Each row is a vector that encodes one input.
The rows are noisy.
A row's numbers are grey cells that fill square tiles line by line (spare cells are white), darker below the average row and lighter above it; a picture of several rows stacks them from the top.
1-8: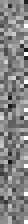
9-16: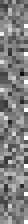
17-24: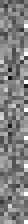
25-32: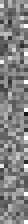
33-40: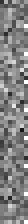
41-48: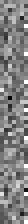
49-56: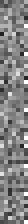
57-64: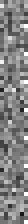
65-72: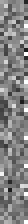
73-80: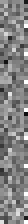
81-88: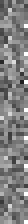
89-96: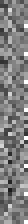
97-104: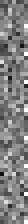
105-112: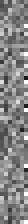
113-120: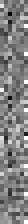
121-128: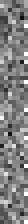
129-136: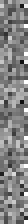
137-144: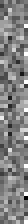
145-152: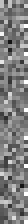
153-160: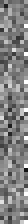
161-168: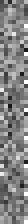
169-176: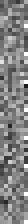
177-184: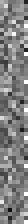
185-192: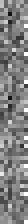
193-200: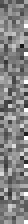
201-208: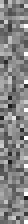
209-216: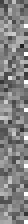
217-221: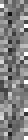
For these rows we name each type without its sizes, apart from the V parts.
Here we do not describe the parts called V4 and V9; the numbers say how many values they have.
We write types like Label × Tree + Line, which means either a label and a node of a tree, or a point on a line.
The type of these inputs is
Bool × Label + Tree + Unit + V4 × V9.
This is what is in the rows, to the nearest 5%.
A few of them hold a fixed value. About 25% of them hold a label and a true/false value. About 35% of them hold a node of a tree. The rest hold a value of V4 and a value of V9.
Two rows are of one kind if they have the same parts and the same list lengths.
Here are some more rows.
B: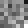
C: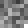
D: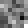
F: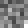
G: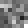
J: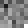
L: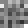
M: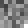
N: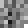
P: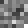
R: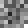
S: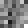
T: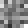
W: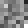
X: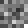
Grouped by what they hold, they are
B, D, G, W
C, F, J, M
L, N, R, S, T
P, X

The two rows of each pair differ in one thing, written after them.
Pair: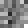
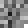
the label
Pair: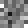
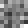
the true/false value
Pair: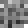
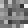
the label
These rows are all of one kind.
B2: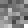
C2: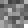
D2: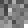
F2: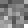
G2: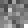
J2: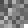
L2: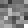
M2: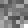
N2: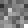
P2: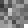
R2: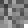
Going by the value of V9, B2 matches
C2, F2, L2 and N2.
